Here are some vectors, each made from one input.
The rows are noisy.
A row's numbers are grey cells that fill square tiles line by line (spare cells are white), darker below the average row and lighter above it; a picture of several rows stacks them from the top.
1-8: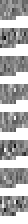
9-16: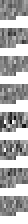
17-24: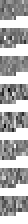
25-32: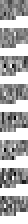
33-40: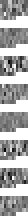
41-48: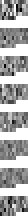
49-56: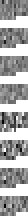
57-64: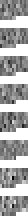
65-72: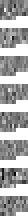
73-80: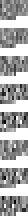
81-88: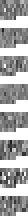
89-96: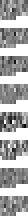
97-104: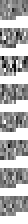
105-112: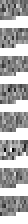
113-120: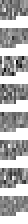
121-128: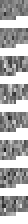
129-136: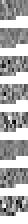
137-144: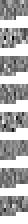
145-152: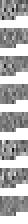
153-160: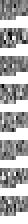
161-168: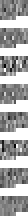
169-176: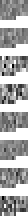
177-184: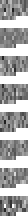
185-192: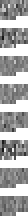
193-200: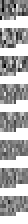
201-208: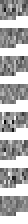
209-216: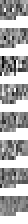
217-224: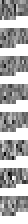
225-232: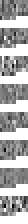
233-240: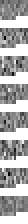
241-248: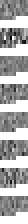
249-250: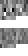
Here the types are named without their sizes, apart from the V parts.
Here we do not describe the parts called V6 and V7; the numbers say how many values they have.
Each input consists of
either a point on a line, or three true/false values, or a value of V6 and a value of V7.
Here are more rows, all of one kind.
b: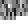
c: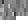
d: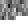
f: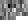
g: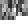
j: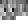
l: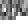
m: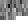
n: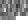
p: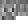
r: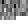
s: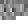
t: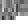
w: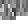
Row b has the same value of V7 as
d, l, m and t.
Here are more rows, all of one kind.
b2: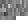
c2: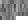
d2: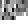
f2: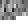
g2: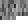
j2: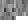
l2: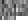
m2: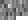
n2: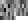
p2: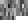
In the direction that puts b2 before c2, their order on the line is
l2, m2, f2, b2, d2, g2, j2, n2, c2, p2.
